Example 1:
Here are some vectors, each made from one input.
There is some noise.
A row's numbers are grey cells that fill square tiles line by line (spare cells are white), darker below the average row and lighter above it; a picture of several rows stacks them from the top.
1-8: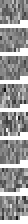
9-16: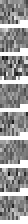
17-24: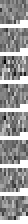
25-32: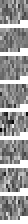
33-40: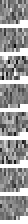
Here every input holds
a node of a 9-node tree.
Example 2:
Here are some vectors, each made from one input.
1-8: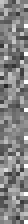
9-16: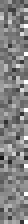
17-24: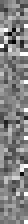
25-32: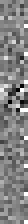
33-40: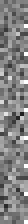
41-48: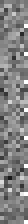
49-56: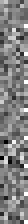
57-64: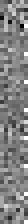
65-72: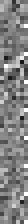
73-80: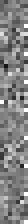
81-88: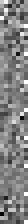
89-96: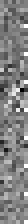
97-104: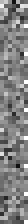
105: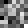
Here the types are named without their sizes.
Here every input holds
a point on a line.
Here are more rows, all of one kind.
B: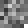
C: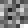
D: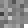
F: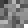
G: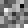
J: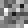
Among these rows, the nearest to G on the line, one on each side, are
F and J.
